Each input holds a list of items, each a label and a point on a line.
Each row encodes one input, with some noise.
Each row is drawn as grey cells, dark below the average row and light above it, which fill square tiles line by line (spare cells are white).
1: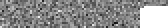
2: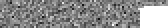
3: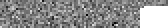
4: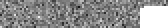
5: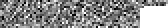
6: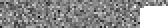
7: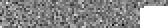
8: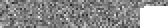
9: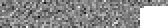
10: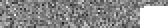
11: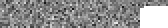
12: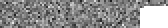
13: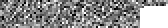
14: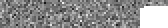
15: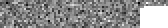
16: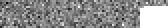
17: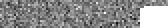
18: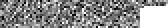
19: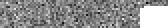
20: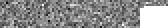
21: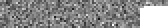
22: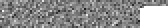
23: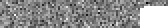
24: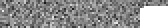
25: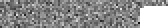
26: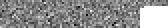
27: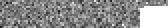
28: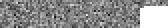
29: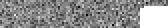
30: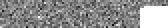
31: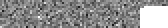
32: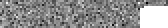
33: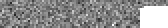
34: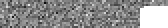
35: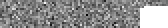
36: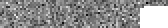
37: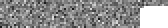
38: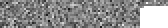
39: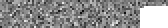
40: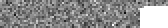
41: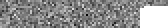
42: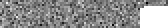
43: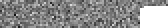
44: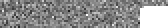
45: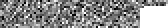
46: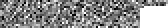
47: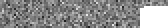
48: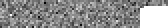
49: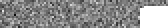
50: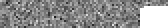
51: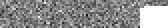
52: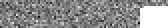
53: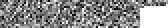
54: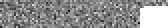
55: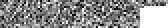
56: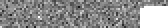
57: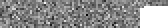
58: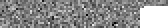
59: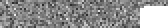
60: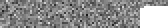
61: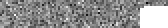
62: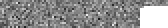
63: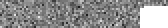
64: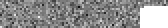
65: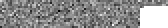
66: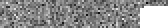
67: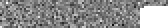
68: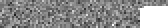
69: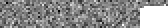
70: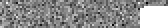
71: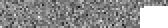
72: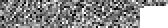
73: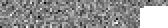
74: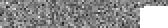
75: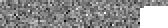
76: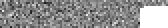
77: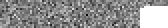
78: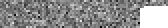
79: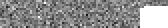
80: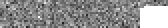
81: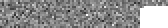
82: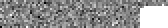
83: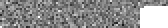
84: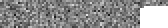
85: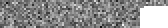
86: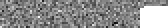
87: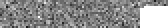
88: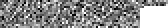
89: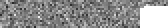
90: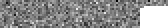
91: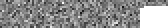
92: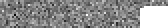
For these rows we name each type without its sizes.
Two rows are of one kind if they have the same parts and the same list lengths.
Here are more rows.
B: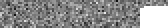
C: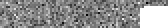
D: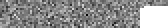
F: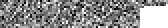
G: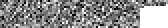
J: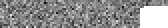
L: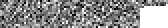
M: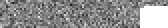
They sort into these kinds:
B, J
C, D, M
F, G, L

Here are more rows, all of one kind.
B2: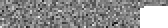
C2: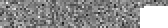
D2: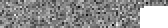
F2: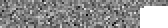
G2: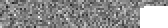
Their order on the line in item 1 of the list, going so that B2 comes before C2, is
F2, B2, G2, C2, D2.
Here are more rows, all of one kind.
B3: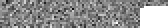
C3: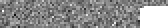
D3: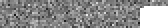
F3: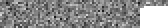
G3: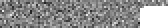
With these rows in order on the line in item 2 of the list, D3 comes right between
C3 and G3.
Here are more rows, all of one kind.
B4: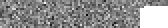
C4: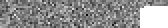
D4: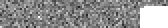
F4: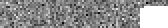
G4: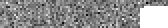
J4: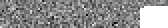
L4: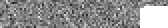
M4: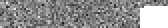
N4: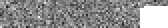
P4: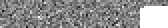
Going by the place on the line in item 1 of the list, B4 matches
C4 and J4.
